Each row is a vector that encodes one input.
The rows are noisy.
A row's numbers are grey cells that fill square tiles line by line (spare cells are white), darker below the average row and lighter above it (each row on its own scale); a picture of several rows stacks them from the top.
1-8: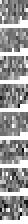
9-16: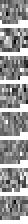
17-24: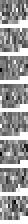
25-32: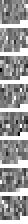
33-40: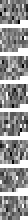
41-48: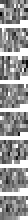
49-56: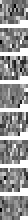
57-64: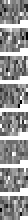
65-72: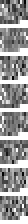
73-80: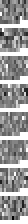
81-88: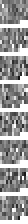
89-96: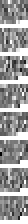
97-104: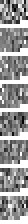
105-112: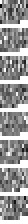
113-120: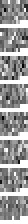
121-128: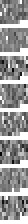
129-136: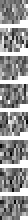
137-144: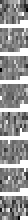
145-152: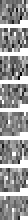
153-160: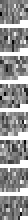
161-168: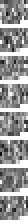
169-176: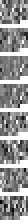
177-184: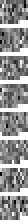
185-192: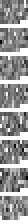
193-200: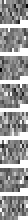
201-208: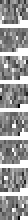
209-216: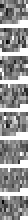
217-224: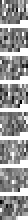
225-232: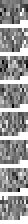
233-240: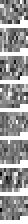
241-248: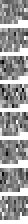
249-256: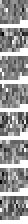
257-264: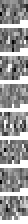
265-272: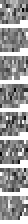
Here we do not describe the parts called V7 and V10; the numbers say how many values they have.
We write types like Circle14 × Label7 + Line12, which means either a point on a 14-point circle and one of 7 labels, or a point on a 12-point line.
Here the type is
Bool × (Tree9 + Unit) × V7 + V10.
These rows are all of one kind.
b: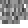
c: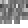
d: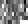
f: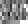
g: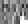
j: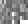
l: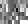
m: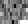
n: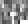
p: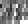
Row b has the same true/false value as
c, g, n and p.
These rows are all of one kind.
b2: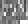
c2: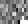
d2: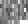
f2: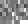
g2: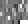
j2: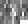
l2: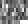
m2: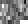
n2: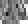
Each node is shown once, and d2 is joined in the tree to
c2 and j2.
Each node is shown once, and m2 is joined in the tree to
g2 and n2.
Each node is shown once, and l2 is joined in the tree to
b2 and n2.
